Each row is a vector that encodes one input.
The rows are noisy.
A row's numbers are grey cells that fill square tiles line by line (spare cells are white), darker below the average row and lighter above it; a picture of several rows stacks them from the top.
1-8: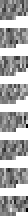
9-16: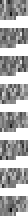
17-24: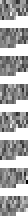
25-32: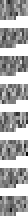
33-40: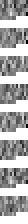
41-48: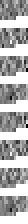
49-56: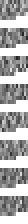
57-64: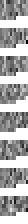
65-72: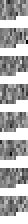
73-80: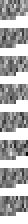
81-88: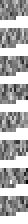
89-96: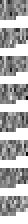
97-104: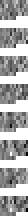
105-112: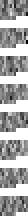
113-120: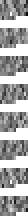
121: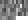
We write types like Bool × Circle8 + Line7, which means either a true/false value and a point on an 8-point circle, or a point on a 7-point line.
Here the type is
Bool × (Line7 + Line8).
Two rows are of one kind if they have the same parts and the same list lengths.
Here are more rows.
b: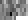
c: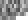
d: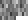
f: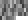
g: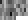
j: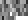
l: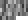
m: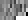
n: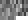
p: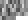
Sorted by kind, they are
b, d, f, g, l, n
c, j, m, p

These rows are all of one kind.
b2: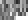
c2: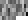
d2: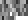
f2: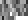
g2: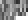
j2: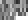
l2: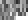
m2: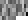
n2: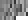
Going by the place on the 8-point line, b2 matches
j2 and l2.
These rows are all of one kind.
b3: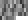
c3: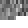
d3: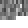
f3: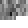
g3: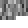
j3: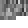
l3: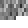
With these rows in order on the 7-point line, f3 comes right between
b3 and d3.
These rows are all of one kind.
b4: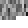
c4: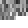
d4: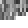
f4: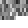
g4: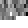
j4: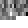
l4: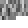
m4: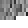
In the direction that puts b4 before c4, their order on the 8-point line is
m4, j4, g4, b4, l4, f4, c4, d4.
